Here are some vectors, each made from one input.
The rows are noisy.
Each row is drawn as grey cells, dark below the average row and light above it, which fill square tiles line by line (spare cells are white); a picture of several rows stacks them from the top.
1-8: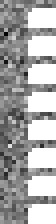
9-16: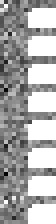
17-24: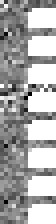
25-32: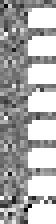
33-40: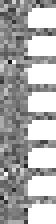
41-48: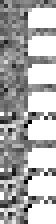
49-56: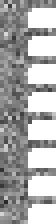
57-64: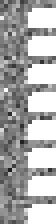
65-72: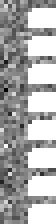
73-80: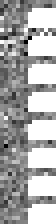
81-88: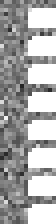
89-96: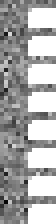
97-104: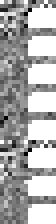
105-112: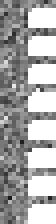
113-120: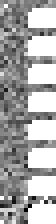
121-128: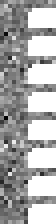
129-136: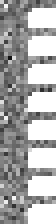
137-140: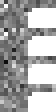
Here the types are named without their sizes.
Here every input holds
a list of points on a circle.
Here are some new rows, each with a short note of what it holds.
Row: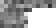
a list of three items
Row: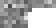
a list of three items
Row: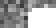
a list of three items
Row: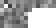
a list of three items
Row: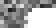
a list of one item
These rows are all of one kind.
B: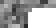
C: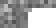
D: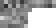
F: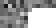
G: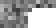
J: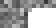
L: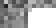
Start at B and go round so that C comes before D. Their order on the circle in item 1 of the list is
B, C, G, D, F, L, J.
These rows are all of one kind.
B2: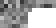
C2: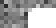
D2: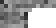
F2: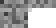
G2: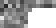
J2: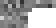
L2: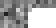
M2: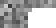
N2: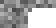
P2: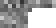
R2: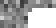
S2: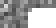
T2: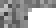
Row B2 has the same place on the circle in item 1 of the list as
G2, J2, P2 and R2.
